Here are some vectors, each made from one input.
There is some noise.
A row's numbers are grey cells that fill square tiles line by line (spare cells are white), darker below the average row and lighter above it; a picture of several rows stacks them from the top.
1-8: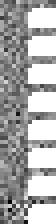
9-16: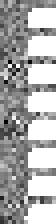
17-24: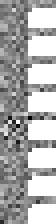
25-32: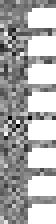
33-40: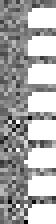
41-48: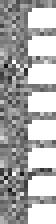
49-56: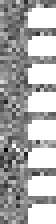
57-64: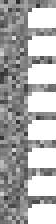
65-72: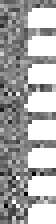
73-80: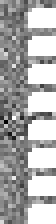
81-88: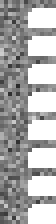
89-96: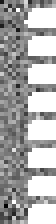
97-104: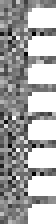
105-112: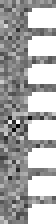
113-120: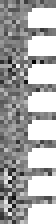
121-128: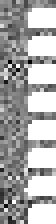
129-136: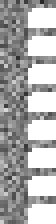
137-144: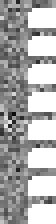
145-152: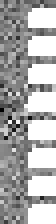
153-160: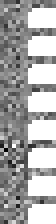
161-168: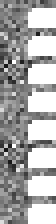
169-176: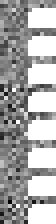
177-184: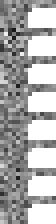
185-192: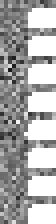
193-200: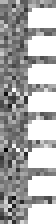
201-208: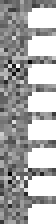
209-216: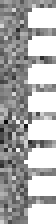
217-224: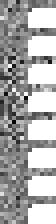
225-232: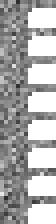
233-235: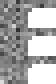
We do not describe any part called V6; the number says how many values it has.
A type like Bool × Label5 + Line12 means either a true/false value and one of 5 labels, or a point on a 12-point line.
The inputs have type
Bool × (Line8 + Tree9) + V6.
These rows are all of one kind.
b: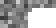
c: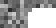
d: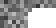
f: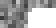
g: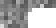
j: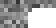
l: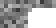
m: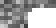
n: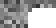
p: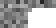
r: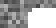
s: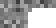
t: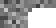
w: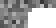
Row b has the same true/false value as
f, g and m.
